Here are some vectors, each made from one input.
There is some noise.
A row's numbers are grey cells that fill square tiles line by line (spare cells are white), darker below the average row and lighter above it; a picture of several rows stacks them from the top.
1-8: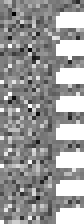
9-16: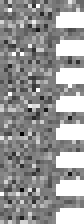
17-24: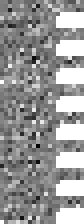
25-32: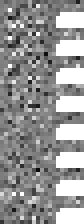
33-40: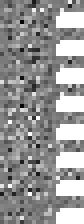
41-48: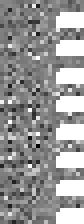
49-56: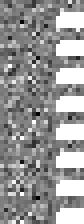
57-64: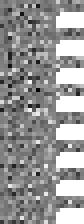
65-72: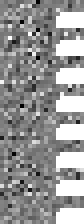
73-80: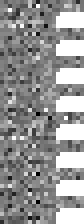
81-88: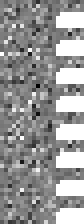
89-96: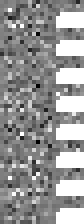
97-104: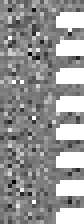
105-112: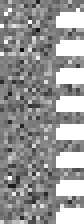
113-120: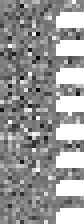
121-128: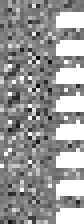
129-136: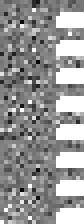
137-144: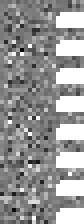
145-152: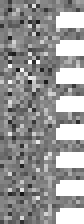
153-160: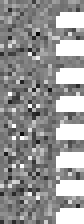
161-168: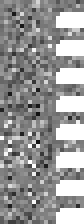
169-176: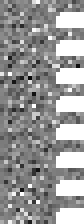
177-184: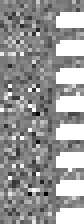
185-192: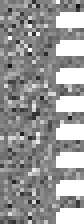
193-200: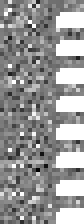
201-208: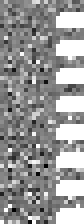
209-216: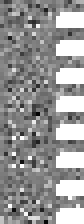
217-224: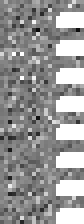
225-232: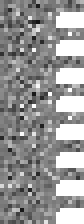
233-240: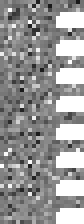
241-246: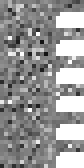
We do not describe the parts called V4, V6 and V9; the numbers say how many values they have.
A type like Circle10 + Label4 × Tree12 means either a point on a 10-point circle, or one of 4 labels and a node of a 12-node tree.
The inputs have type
(Bool × Line5 × V9 + V4 × V6) × Line5.
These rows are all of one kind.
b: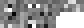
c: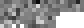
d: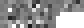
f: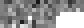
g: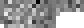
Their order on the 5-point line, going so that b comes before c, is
b, d, c, g, f.
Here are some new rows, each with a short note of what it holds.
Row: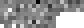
a point on a 5-point line, a value of V4 and a value of V6
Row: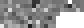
a point on a 5-point line, a value of V4 and a value of V6
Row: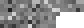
a point on each of two 5-point lines, a true/false value and a value of V9
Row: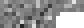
a point on each of two 5-point lines, a true/false value and a value of V9
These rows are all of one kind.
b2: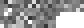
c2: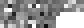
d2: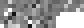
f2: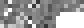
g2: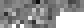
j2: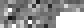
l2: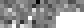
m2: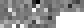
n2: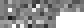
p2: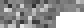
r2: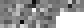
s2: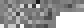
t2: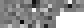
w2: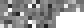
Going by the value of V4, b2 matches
f2, s2 and w2.
